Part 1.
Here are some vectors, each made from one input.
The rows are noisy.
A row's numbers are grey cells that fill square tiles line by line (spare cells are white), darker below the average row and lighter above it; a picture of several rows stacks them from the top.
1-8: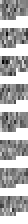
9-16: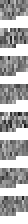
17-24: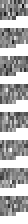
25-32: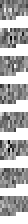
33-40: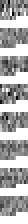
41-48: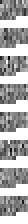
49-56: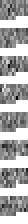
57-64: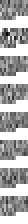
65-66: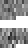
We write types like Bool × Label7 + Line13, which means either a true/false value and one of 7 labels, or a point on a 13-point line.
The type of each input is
Label9.
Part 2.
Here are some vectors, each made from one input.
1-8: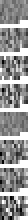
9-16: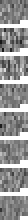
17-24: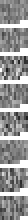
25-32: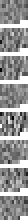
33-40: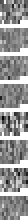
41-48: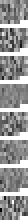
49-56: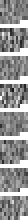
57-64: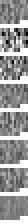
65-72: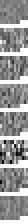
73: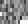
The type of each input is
Line13.
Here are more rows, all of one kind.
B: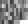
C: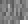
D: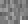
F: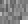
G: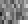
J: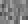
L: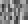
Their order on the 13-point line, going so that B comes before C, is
B, F, G, L, C, J, D.
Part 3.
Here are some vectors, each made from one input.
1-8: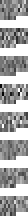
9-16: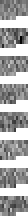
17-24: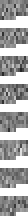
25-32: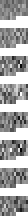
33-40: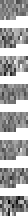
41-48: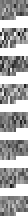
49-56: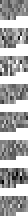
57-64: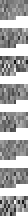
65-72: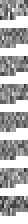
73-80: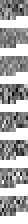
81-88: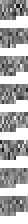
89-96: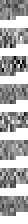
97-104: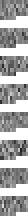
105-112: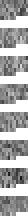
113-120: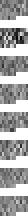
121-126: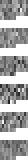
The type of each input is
Line11.
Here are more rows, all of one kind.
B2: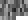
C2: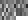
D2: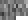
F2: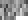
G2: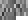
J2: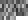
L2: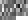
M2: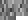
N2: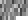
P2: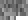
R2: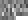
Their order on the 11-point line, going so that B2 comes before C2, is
B2, M2, D2, G2, L2, F2, P2, N2, J2, C2, R2.
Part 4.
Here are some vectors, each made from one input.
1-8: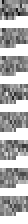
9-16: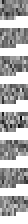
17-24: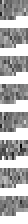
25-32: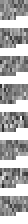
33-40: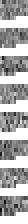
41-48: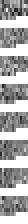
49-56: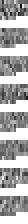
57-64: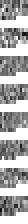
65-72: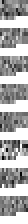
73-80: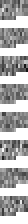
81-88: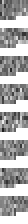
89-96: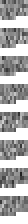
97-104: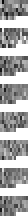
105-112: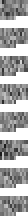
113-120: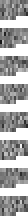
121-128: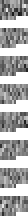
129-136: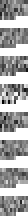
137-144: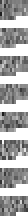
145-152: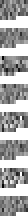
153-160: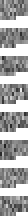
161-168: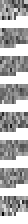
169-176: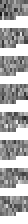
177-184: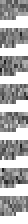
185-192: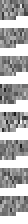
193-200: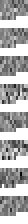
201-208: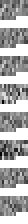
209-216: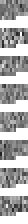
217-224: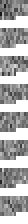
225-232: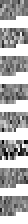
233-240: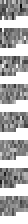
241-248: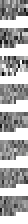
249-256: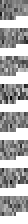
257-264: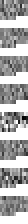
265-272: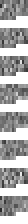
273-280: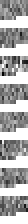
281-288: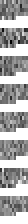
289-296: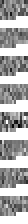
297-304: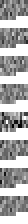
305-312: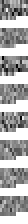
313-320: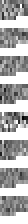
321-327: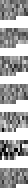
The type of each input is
Label7.
